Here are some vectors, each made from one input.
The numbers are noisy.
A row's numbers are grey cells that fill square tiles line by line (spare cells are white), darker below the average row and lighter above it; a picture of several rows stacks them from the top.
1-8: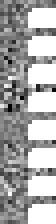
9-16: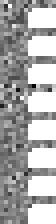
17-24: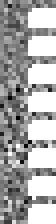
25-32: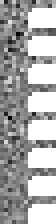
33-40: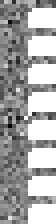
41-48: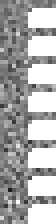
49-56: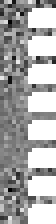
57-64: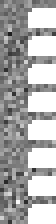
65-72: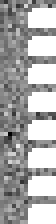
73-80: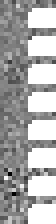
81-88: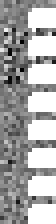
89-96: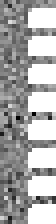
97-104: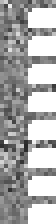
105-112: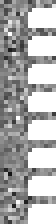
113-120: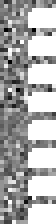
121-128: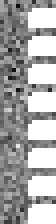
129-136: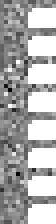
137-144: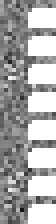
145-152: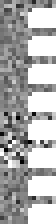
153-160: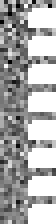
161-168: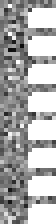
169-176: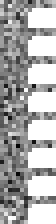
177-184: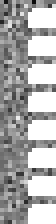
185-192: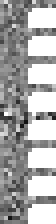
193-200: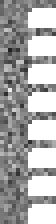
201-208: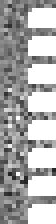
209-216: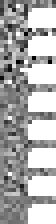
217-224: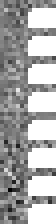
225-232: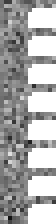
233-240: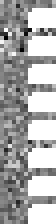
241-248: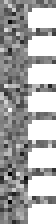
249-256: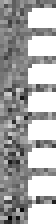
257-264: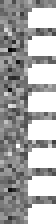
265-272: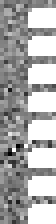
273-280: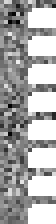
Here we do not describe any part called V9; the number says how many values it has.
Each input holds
a list of up to two items, each one of 10 labels and a value of V9.
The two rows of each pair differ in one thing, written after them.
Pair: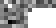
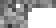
the label in item 1 of the list
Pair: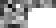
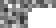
the value of V9 in item 1 of the list
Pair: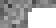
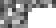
the value of V9 in item 2 of the list
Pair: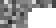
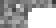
the label in item 2 of the list
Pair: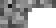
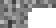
the value of V9 in item 1 of the list
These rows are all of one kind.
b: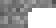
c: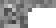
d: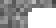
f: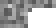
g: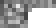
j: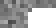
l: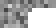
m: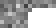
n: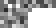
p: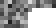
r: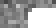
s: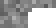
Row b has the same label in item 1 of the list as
d and j.
